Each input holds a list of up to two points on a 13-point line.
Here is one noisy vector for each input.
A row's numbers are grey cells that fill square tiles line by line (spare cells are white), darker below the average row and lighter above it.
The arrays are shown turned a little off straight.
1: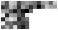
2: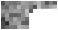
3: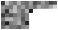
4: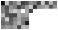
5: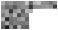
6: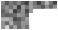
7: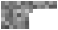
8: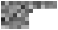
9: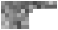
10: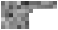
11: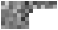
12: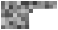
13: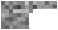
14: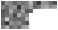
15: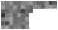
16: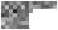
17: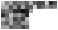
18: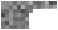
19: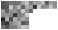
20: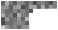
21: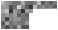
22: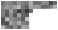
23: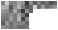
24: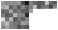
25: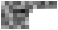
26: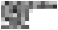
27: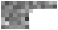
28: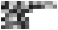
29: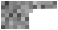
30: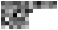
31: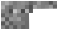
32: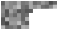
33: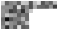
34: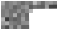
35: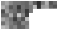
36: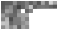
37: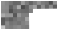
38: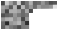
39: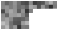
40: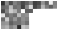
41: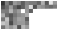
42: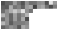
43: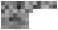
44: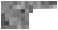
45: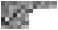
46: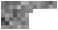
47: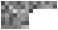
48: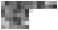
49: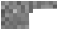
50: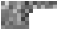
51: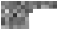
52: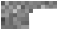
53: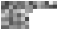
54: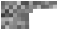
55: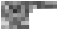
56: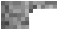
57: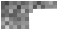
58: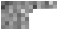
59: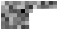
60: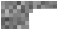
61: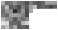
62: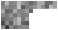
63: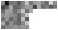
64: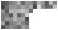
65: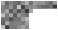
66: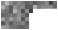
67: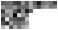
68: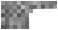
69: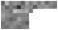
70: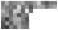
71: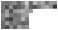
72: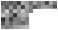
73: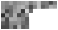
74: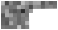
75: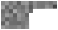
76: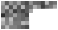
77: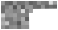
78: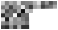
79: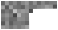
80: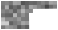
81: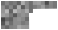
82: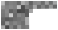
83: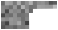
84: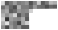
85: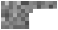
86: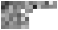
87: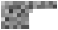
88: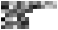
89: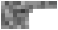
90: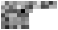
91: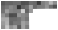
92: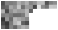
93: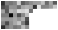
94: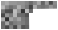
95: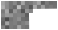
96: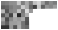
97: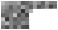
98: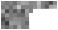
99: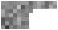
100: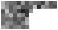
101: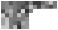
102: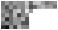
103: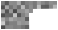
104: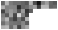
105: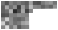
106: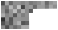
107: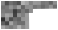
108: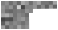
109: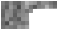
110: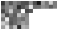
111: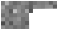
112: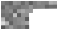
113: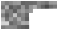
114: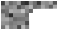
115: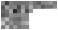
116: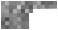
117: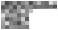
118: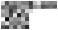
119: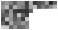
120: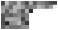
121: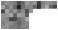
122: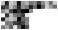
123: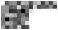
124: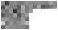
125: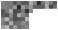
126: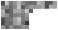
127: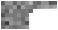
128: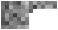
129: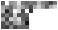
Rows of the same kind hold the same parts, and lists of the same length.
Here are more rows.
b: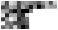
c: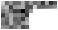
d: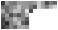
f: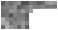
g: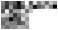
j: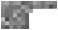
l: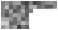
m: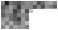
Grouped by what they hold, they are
b
c, d, m
f, g, j, l

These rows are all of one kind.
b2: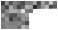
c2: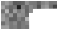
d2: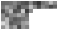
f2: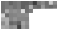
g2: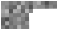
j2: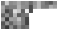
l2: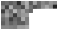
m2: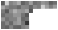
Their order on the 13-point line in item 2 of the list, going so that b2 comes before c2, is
l2, b2, d2, m2, j2, g2, f2, c2.
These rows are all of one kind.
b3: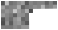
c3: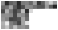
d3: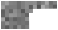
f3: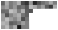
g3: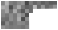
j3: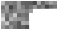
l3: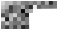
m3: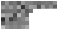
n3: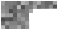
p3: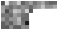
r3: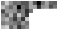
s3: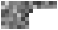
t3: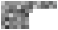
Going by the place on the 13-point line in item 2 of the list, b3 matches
c3, f3 and r3.
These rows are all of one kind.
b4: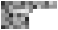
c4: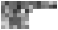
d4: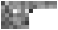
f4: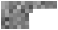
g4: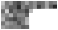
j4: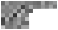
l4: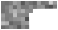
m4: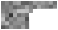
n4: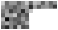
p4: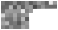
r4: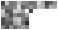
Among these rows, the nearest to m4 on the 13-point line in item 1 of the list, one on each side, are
b4 and g4.
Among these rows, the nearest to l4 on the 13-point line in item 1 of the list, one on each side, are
c4 and p4.
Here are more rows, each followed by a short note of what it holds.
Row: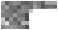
a list of two items
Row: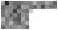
a list of one item
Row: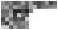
a list of one item
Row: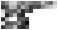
the empty list
